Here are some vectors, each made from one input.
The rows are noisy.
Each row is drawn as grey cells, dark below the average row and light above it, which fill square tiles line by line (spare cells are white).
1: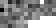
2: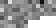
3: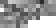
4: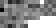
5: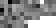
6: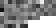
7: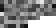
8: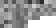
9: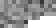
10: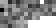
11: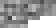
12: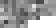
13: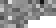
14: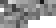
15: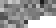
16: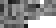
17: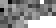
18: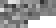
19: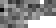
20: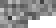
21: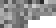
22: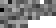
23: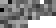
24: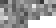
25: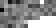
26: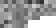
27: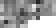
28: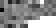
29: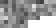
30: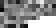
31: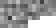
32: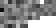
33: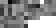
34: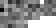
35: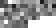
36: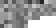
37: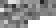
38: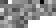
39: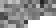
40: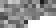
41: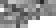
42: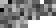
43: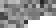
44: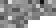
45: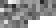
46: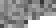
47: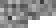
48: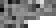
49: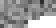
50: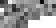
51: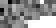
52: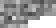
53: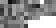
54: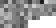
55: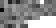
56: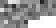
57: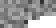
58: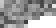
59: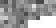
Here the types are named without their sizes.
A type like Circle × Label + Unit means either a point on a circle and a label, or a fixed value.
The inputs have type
Bool × Bool × Bool + Tree.
